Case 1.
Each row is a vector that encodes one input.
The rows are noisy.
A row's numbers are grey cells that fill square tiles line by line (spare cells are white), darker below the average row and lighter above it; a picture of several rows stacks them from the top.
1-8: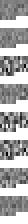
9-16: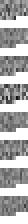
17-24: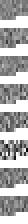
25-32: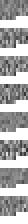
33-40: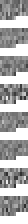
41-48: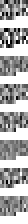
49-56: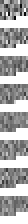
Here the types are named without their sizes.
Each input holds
a label and a node of a tree.
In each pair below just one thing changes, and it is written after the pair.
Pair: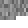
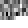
the node of the tree
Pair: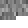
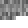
the node of the tree
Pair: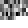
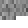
the label
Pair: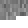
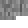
the label
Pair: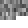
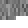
the label
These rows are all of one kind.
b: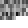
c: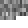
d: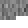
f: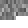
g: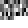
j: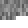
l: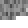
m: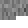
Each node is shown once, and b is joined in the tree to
f and l.
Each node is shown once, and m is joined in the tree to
d, g and l.
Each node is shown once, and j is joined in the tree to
c and l.
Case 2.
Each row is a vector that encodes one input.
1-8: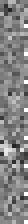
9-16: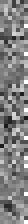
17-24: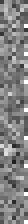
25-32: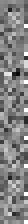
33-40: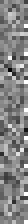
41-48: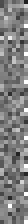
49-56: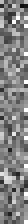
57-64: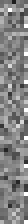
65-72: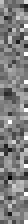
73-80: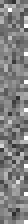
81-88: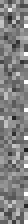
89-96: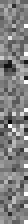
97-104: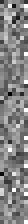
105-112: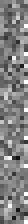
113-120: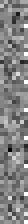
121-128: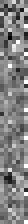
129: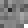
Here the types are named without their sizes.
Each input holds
either a point on a line, or three true/false values.
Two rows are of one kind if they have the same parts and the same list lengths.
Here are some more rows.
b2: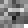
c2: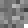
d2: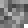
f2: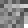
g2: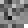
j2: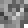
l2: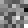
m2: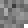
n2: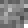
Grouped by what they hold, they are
b2, d2, j2, m2
c2, f2, g2, l2, n2

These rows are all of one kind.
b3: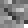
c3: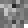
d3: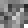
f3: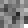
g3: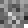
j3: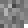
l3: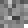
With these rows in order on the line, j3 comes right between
c3 and l3.
